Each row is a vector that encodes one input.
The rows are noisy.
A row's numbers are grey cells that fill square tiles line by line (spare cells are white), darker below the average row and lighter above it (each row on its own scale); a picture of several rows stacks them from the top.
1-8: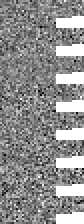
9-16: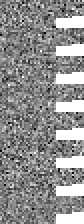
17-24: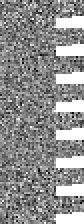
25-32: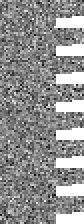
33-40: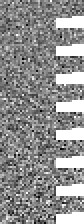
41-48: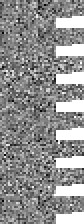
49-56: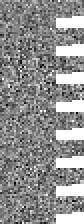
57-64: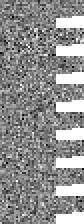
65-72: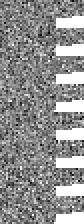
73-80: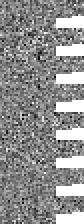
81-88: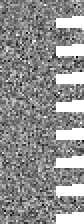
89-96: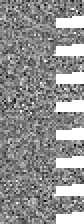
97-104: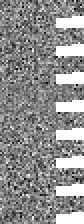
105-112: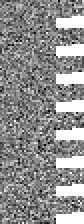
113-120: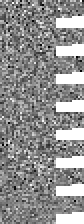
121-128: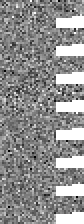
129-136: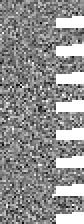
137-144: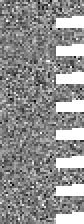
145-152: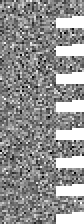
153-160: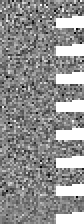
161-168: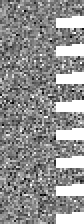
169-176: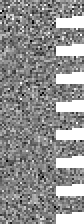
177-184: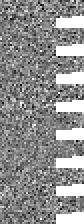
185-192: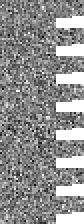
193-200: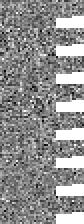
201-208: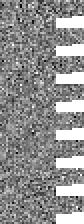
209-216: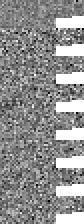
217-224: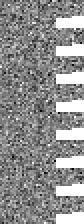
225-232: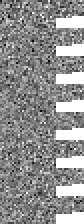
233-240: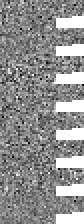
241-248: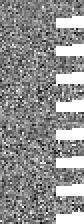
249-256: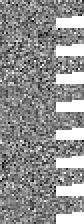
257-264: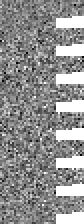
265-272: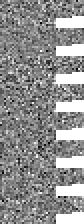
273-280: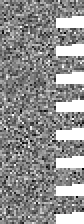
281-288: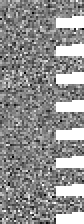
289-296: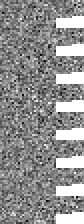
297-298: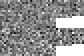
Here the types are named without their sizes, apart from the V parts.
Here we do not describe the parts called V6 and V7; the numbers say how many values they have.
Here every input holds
a value of V6, together with either a label, or four true/false values and a value of V7.
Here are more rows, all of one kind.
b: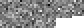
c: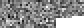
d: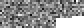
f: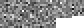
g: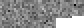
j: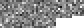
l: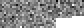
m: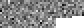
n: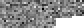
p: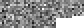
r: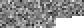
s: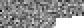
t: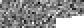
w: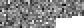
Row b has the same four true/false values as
j, s, t and w.
